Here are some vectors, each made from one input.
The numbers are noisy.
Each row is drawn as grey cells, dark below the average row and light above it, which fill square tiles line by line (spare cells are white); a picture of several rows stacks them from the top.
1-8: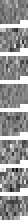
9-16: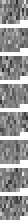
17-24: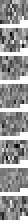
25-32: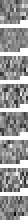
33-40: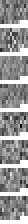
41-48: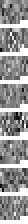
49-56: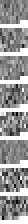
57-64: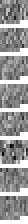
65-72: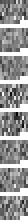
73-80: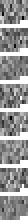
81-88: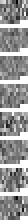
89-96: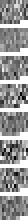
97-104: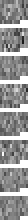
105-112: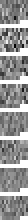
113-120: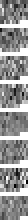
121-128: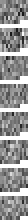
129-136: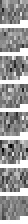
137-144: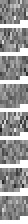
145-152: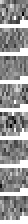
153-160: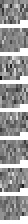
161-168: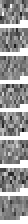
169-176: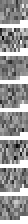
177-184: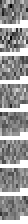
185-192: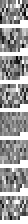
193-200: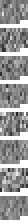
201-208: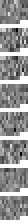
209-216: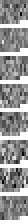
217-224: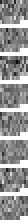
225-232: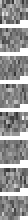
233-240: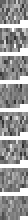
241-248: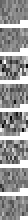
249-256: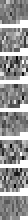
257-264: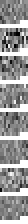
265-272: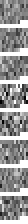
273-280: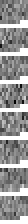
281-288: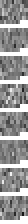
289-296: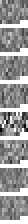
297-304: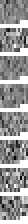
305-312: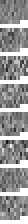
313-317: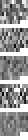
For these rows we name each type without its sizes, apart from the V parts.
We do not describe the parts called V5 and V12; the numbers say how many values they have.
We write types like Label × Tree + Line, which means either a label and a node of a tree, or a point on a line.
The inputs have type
Circle + (Line + V12) × (Tree + V5).
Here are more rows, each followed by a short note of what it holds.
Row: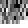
a point on a line and a node of a tree
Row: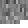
a point on a line and a node of a tree
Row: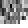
a point on a line and a value of V5
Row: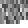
a value of V5 and a value of V12
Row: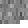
a point on a line and a node of a tree
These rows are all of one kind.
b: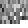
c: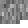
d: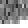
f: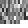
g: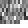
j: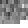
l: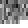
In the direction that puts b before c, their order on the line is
b, f, g, c, j, l, d.
